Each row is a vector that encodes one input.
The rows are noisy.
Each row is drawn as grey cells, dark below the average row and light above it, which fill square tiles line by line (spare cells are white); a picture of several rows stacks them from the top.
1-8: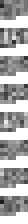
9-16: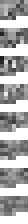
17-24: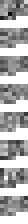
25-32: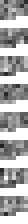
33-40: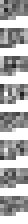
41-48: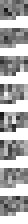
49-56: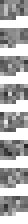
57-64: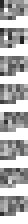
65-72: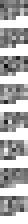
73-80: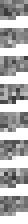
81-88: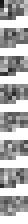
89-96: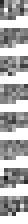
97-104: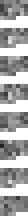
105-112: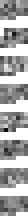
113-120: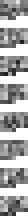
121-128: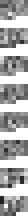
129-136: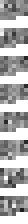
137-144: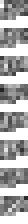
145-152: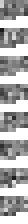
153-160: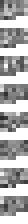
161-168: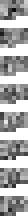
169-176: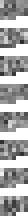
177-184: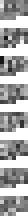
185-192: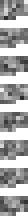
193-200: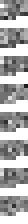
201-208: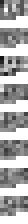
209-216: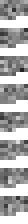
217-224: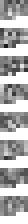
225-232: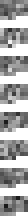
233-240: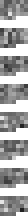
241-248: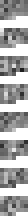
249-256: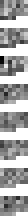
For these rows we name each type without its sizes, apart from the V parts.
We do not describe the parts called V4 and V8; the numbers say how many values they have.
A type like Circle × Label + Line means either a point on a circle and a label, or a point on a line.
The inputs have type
(Line × (Line + Tree) + V8) × V4.
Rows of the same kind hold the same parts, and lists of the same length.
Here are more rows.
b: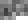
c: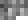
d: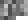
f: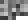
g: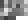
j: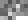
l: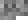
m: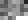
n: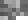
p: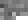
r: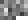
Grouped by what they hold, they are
b, j, n
c, l, m, p
d, f, g, r

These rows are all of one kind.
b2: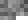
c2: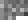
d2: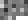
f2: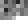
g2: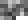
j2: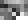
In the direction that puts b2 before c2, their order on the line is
d2, j2, g2, b2, c2, f2.
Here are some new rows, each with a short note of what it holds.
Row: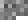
a point on a line, a node of a tree and a value of V4
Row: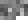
a point on each of two lines and a value of V4
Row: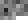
a point on each of two lines and a value of V4
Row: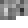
a value of V4 and a value of V8
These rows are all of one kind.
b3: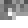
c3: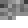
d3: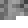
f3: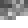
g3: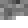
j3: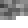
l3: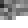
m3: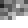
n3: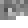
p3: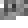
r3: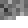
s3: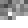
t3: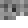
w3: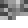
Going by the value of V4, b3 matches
f3, n3, s3 and t3.
